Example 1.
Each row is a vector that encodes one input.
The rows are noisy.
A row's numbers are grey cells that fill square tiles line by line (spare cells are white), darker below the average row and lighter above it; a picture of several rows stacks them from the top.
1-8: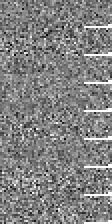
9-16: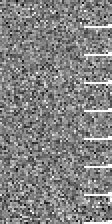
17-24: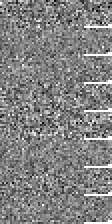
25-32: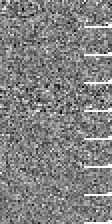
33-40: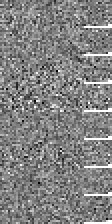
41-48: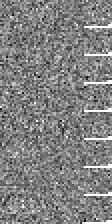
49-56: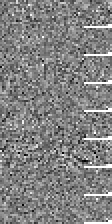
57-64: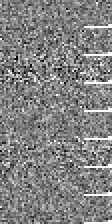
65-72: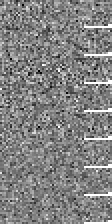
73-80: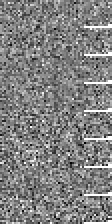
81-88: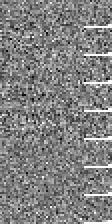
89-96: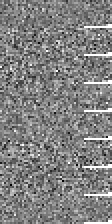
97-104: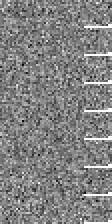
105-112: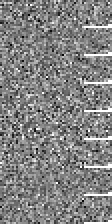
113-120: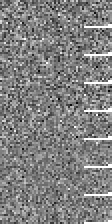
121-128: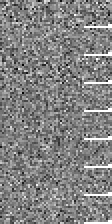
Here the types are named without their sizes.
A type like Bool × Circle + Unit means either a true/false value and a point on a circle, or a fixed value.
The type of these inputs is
Label + Line × (Tree + Unit).
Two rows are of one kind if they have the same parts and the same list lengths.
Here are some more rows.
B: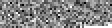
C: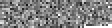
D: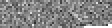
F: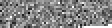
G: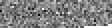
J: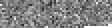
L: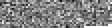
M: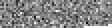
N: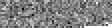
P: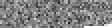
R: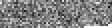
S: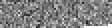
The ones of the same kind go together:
B, M, S
C, F, G, L, P
D, J, N, R

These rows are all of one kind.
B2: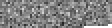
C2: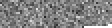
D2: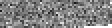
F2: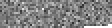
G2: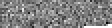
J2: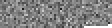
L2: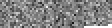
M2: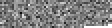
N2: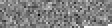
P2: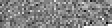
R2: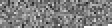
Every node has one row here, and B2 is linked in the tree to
J2.
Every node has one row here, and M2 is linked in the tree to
N2.
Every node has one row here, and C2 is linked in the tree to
F2 and L2.
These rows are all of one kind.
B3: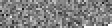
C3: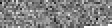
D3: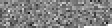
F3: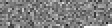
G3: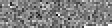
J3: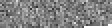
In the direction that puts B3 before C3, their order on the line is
G3, B3, J3, C3, D3, F3.
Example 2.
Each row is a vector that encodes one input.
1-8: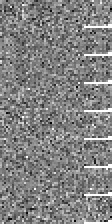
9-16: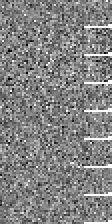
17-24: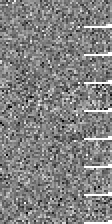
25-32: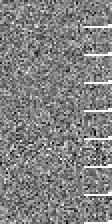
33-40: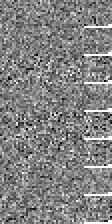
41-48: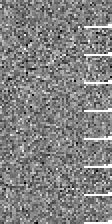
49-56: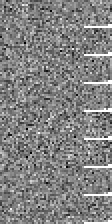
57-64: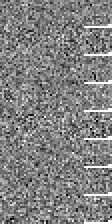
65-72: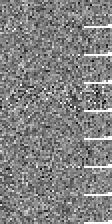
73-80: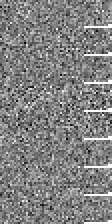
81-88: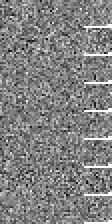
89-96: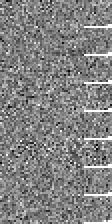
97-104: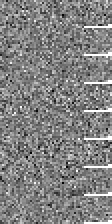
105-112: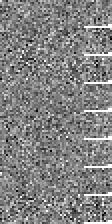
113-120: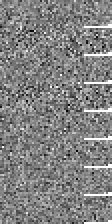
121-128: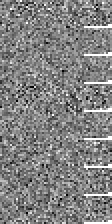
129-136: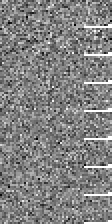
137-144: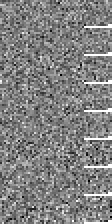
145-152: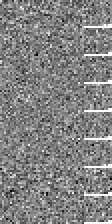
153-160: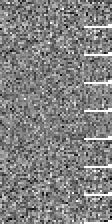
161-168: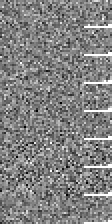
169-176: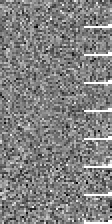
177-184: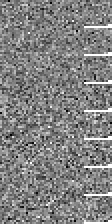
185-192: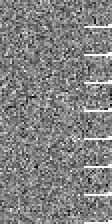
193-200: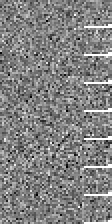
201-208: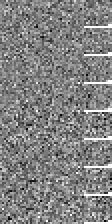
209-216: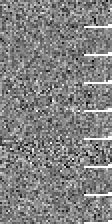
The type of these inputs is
Label7 × (Tree9 + Unit) + Line10.
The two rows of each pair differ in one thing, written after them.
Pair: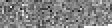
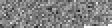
the label
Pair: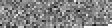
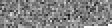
the label
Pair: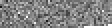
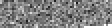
the label
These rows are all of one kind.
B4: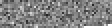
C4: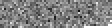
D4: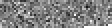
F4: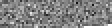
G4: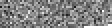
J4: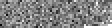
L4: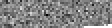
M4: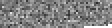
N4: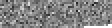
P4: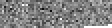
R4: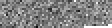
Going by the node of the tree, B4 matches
F4 and L4.
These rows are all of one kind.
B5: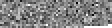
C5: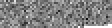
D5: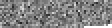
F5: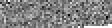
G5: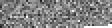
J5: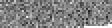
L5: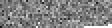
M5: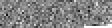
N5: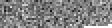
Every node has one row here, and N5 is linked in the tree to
J5.
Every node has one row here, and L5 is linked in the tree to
G5.
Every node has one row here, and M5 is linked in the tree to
B5 and J5.
